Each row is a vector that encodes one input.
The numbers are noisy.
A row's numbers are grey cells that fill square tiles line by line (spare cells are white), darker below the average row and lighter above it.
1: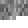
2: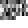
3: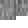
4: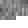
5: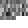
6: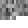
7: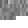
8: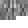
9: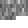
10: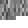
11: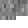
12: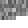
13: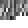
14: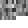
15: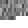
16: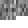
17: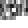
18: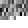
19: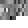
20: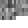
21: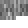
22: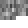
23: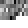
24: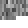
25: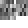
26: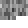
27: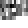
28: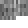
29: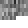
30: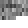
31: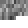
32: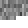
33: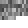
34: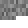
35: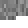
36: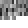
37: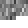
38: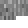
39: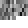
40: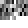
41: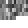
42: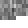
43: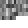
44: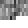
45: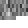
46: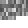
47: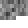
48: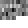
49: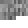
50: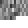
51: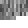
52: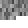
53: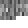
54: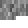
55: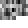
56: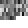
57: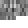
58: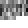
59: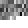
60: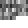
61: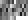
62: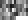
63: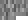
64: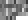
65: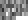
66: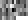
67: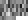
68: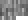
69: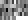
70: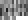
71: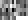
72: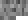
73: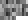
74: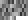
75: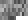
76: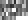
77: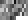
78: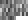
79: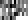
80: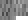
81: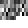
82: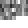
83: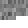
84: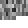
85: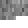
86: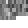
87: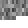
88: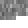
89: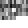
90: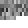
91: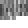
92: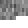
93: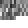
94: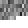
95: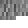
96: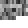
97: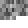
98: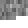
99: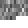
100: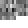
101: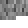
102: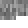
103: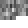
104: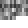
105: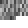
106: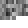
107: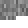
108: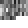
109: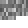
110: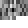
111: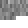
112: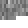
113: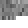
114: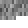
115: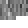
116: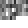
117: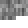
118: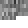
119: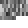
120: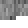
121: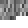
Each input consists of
a point on a 10-point line and four true/false values.
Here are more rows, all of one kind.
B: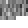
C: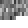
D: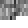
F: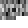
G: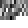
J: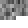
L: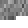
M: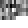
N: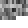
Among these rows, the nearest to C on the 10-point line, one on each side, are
D and F.
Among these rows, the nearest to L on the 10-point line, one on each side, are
B and G.
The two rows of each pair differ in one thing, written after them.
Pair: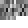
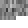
one of the four true/false values
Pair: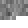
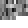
the place on the 10-point line
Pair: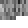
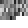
one of the four true/false values
